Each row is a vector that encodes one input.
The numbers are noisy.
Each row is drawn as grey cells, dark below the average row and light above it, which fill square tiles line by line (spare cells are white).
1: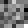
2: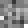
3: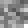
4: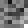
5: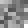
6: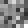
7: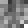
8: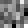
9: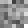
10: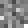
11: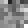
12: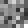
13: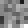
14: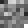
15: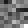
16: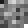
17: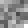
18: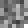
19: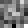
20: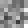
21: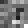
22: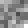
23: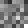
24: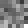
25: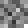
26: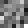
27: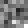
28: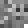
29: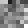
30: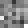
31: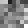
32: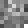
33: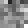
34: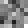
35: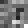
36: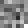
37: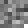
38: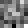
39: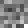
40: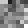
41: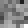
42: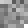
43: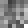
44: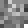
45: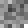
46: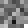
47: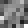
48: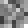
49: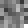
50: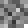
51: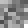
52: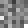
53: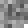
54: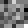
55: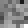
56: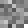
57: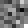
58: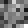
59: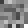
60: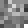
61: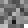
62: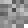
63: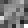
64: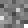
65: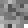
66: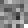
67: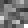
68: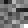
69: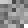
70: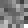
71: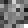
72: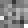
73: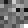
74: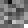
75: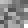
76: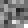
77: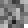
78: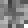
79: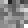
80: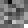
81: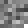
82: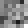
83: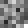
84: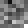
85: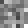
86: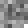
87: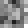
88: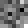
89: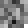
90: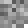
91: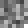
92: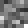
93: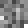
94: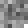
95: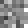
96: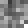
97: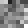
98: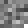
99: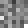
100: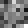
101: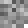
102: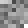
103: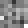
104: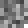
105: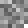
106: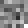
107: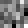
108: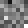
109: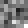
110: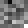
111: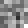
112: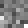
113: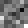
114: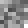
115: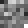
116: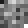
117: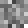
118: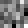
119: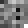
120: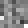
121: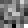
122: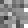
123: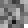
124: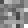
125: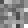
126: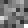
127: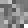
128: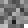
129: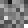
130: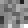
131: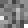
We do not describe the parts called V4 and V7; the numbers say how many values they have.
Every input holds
a value of V7, together with either a point on a 5-point line, or a true/false value and a value of V4.
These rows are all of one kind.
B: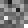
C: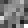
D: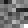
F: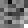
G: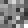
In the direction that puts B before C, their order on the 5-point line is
F, D, B, C, G.
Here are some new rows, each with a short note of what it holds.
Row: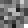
a point on a 5-point line and a value of V7
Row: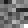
a point on a 5-point line and a value of V7
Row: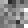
a true/false value, a value of V4 and a value of V7
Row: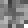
a true/false value, a value of V4 and a value of V7
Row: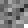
a point on a 5-point line and a value of V7
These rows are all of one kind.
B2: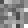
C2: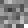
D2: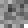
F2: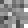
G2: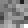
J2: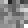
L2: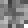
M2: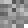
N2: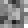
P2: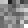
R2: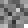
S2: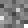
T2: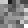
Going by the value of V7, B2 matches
C2 and F2.
